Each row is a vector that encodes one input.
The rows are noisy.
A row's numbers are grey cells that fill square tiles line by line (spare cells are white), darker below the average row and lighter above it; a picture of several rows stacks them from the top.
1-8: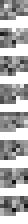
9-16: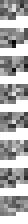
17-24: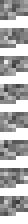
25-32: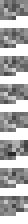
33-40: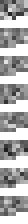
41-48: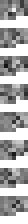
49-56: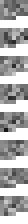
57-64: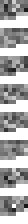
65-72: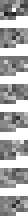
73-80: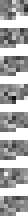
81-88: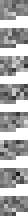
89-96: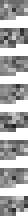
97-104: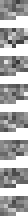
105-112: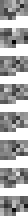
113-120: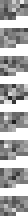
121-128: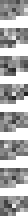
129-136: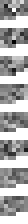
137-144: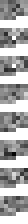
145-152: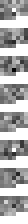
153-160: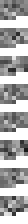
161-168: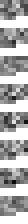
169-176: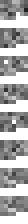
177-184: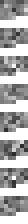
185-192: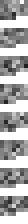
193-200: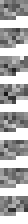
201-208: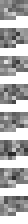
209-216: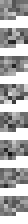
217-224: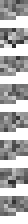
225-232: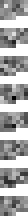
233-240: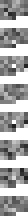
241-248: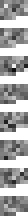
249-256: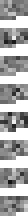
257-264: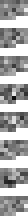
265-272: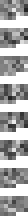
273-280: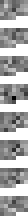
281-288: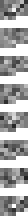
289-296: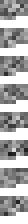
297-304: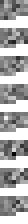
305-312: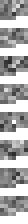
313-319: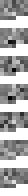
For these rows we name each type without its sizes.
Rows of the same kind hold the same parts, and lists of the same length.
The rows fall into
4 kinds.
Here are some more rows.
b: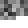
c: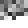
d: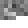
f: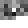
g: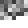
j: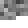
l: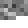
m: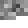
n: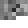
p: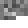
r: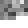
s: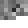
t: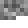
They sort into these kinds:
b, f, r
c, g
d, j, l, p, t
m, n, s

